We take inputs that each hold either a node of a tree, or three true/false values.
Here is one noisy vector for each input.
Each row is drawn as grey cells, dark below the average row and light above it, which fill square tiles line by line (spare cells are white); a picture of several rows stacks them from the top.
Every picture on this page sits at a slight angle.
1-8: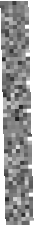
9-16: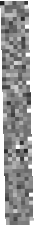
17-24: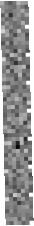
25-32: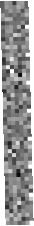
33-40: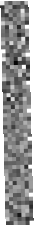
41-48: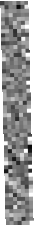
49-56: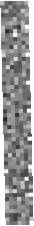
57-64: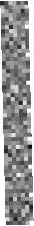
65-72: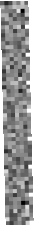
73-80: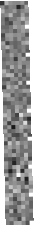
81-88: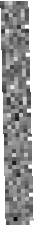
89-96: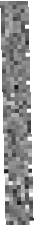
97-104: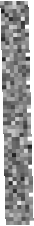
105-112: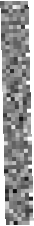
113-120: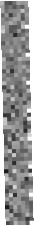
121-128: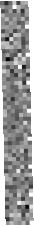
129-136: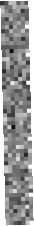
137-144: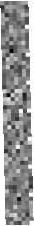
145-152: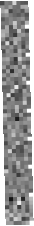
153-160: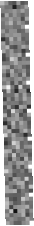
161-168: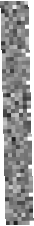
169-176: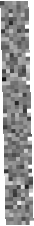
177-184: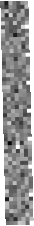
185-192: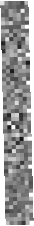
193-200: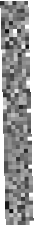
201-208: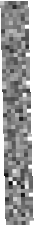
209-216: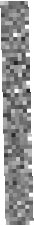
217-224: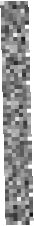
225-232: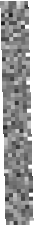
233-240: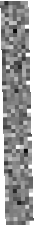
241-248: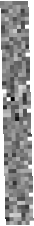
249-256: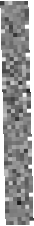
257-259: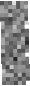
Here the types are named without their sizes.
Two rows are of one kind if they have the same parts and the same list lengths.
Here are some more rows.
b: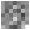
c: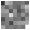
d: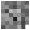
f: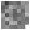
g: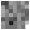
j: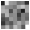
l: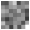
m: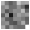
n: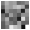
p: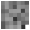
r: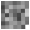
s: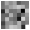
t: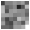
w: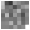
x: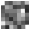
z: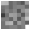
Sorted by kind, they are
b, d, f, m, n, p, r, s, w, x, z
c, g, j, l, t

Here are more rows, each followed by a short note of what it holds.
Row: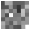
a node of a tree
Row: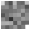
three true/false values
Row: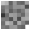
three true/false values
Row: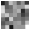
a node of a tree
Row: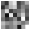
a node of a tree
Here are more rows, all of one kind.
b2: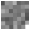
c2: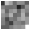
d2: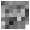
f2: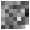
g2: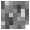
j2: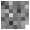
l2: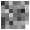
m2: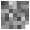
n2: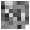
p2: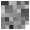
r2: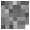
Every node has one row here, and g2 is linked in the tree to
b2, c2 and d2.
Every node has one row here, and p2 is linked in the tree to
m2 and n2.
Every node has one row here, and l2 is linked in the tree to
j2.
